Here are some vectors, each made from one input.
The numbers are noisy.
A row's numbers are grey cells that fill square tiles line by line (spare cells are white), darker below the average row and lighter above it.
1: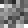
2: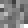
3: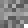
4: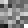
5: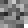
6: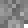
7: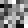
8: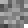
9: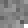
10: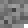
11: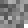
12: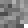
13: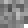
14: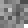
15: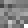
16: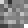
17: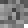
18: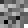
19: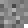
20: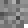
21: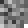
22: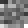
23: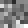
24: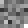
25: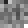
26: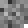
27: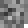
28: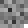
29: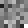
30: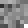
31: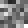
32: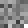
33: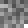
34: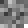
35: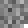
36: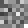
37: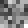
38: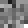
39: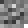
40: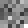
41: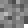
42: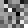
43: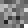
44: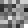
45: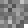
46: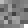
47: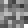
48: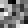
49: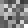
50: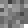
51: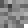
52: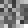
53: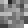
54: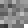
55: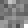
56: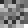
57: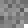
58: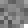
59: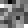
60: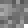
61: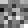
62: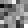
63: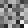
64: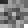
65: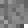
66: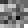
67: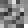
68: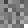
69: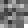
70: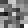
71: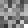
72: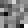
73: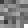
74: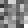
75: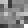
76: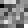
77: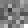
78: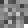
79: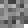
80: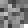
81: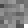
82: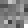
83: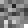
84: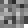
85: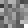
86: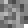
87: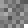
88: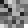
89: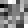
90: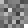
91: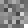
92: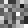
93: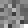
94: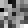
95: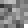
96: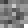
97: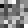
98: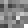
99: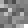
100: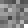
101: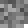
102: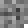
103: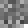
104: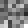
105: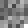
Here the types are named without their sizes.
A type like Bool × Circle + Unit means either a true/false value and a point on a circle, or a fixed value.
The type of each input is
(Bool × Bool × Bool × Bool + Line) × Tree.
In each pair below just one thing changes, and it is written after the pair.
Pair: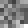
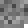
the node of the tree
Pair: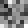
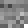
the node of the tree
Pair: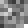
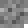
the node of the tree
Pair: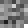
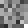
one of the four true/false values
